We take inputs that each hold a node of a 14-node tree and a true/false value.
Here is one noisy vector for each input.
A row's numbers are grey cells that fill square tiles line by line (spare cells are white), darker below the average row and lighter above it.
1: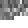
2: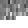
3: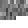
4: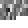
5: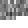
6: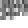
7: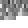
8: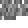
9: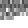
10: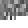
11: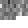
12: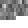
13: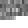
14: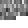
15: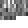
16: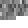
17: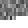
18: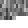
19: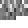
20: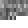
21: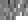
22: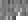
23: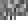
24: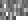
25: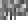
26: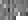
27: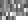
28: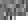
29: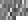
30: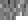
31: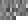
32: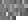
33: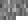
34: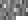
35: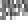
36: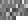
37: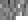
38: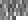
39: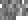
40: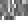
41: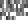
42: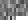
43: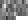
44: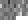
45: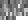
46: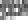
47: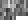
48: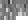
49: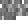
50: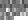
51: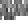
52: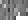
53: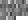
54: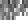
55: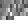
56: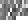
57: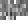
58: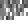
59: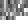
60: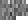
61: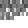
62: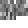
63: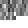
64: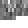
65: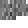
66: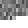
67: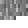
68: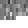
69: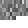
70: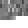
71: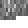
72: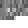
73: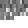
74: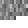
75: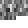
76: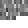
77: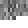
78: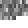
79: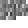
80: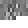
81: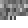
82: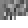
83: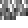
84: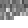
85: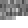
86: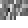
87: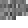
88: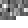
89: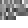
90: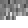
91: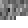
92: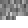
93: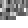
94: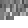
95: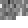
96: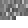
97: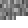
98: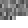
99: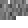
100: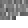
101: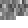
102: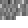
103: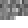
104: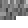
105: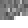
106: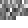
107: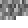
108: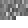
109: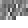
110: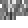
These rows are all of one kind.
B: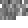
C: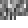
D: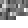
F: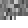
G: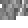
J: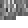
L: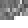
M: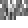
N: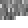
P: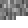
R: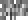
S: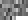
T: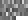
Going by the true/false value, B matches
D, G and T.
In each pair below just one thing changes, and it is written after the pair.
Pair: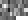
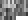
the true/false value
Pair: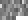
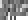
the node of the tree
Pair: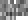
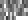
the true/false value
